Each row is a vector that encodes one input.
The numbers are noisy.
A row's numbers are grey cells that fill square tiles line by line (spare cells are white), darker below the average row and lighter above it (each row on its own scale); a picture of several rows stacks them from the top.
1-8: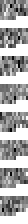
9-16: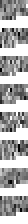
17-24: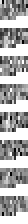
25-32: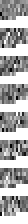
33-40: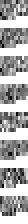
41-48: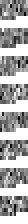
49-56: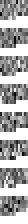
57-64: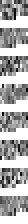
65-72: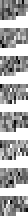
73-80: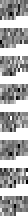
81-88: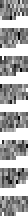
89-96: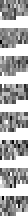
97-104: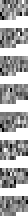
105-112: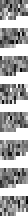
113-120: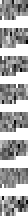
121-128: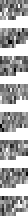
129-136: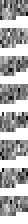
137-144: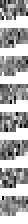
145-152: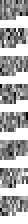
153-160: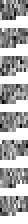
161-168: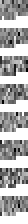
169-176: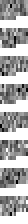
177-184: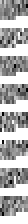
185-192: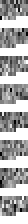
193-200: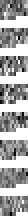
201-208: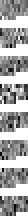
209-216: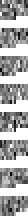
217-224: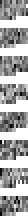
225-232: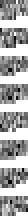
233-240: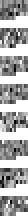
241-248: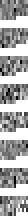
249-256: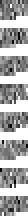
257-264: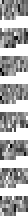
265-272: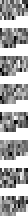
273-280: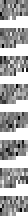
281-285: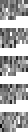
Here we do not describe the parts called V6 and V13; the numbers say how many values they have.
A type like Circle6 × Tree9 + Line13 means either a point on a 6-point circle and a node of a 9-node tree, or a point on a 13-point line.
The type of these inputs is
Label7 × Label7 × V6 × V13.
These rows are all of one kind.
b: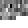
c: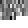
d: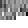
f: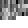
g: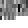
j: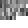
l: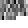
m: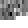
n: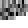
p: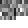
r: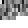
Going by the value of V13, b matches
n and p.
